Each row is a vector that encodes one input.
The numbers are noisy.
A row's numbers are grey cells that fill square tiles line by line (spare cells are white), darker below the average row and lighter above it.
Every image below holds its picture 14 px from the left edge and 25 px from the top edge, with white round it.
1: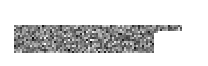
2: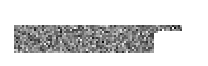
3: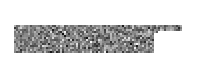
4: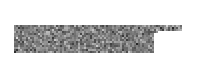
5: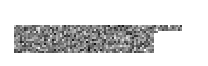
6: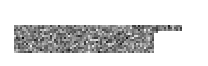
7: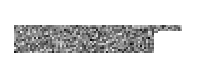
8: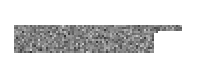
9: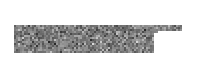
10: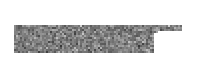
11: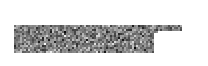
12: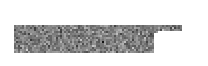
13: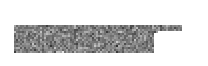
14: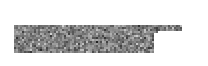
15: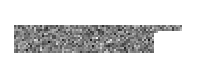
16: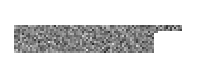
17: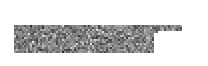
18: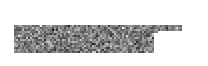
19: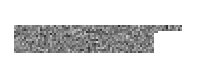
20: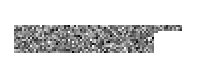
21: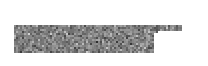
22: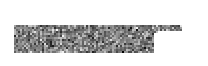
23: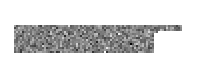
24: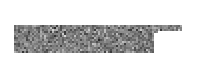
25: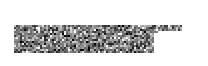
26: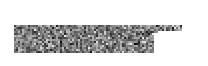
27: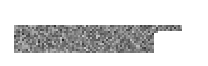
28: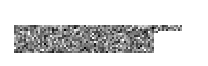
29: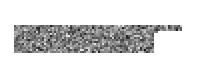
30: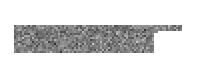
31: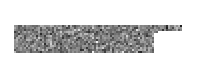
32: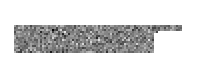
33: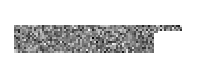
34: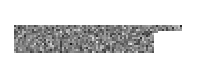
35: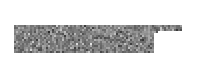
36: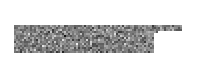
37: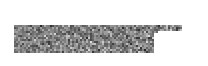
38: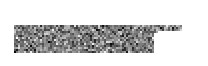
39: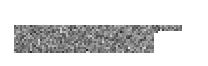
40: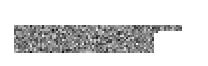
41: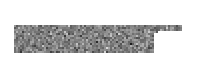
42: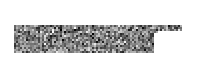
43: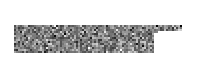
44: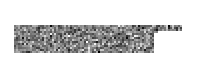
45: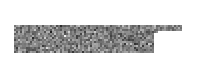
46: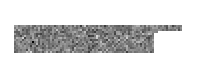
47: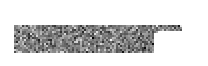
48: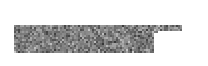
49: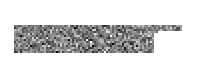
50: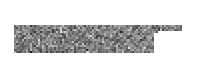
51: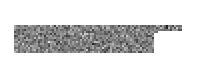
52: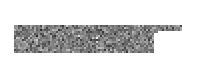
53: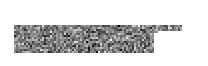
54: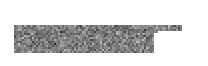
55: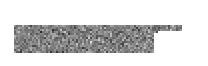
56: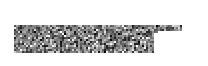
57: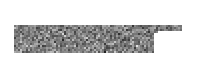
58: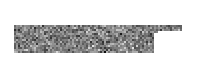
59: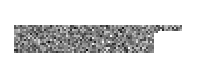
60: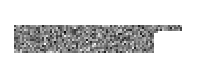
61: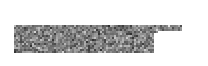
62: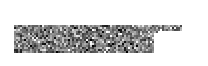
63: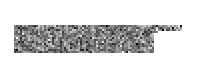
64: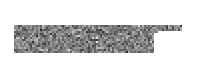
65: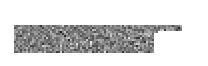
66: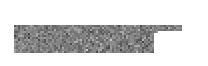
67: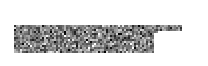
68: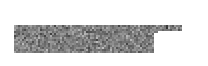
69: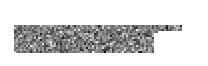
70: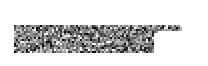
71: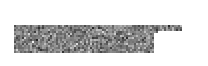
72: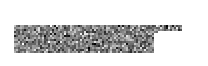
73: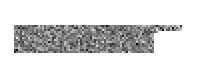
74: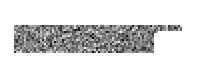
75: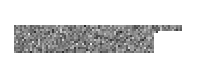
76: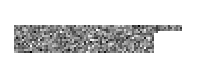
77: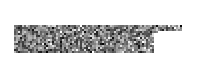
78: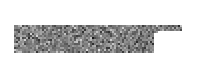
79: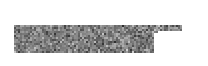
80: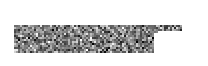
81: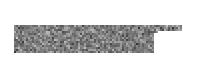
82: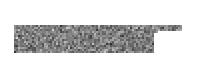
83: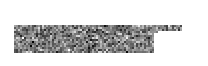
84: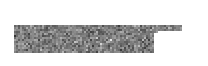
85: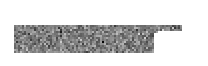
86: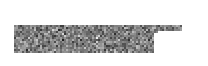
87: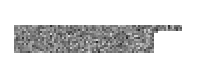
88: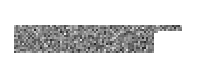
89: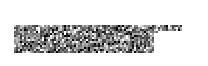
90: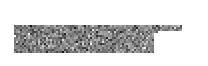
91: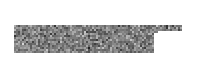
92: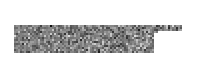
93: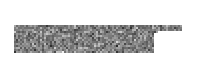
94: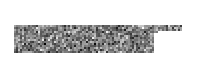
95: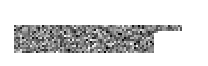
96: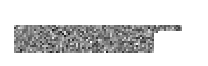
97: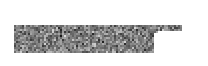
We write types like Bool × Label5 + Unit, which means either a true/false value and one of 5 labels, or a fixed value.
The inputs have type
Circle9 + Circle13 + Unit.
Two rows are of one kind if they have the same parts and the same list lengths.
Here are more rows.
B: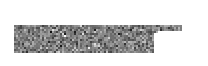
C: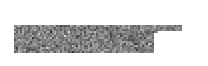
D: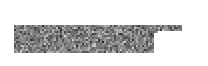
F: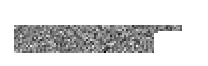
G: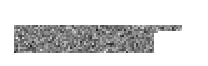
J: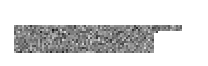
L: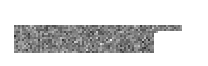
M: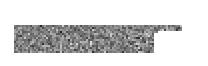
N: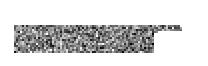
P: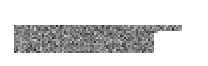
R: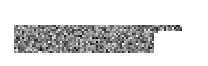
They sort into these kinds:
B, C, D, F, G, L, P
J, M, R
N

